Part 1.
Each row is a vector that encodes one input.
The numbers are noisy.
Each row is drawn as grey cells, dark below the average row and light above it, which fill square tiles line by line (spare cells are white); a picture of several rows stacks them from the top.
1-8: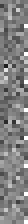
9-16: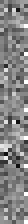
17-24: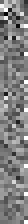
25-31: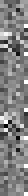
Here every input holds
either a fixed value, or three true/false values.
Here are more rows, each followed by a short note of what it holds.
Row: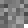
three true/false values
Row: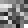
a fixed value
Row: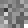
three true/false values
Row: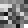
a fixed value
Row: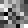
a fixed value
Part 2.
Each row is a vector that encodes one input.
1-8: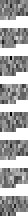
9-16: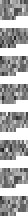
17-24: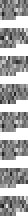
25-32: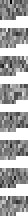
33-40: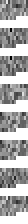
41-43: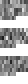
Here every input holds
one of 8 labels.
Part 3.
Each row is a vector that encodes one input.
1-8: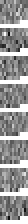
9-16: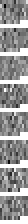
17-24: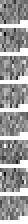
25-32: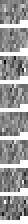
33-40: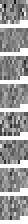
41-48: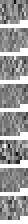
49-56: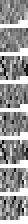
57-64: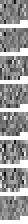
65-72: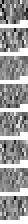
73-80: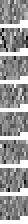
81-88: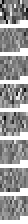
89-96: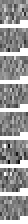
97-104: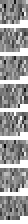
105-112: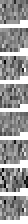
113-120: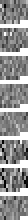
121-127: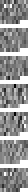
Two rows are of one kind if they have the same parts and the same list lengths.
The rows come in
2 kinds.
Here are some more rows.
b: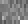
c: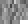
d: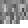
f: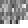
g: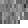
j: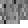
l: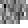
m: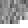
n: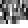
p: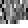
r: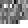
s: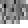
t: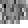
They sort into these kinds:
b, c, d, f, g, j, l, m, r, s, t
n, p

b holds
a node of a 7-node tree.
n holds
a fixed value.
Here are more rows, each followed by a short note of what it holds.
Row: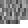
a node of a 7-node tree
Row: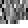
a fixed value
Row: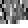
a fixed value
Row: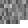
a node of a 7-node tree
